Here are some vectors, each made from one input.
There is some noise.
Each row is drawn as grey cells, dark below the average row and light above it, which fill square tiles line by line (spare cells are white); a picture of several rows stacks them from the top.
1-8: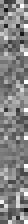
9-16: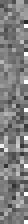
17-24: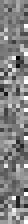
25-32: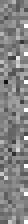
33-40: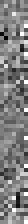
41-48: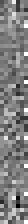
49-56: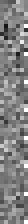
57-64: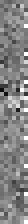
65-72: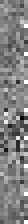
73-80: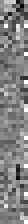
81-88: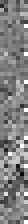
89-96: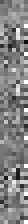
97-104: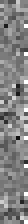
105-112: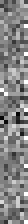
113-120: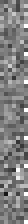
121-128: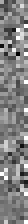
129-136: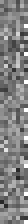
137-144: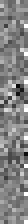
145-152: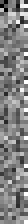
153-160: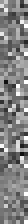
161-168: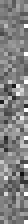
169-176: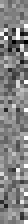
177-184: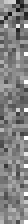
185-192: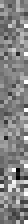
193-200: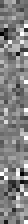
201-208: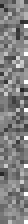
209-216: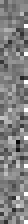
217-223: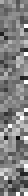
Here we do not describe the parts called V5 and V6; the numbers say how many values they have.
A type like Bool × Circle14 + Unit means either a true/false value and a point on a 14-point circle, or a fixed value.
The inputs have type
(Bool × Line4 + V6) × V5.
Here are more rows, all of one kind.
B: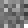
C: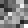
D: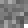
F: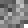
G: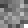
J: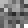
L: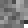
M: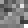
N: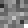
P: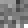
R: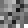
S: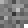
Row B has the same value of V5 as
C, F, G and N.
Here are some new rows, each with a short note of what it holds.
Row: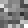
a value of V5 and a value of V6
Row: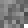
a point on a 4-point line, a true/false value and a value of V5
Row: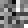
a point on a 4-point line, a true/false value and a value of V5
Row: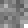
a value of V5 and a value of V6
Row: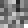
a point on a 4-point line, a true/false value and a value of V5
